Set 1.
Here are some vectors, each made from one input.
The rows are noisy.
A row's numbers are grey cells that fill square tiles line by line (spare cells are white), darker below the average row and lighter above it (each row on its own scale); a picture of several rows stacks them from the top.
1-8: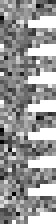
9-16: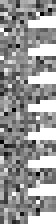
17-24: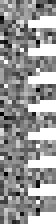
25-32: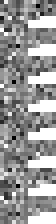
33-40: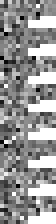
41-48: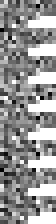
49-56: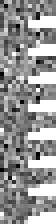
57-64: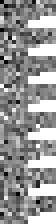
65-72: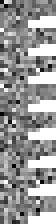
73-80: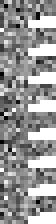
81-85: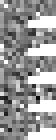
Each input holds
either a fixed value, or four true/false values.
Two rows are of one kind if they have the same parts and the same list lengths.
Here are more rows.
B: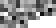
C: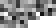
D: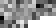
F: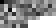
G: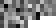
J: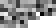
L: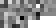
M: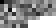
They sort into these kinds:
B, C, D, G, J, L
F, M

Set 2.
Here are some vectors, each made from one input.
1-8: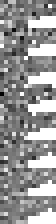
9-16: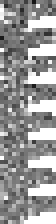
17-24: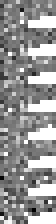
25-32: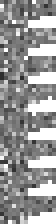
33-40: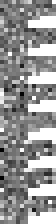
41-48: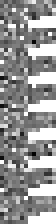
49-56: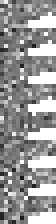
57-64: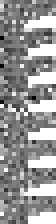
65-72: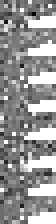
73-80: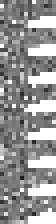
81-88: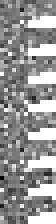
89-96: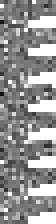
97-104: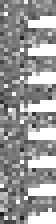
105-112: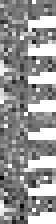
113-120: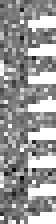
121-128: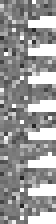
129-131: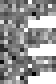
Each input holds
one of 8 labels.
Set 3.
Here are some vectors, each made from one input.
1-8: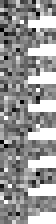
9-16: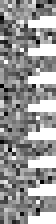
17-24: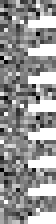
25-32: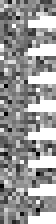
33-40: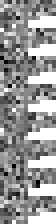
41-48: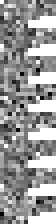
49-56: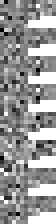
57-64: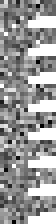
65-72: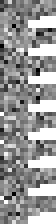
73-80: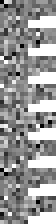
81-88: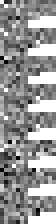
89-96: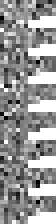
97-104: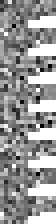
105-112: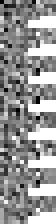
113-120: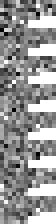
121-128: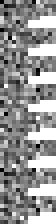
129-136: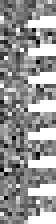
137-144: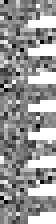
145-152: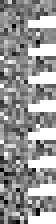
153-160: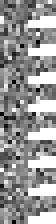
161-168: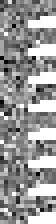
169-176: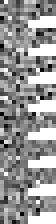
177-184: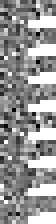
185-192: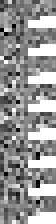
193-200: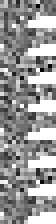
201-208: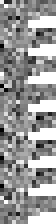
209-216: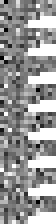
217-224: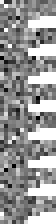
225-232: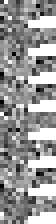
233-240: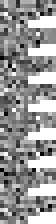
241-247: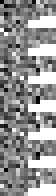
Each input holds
either a fixed value, or four true/false values.
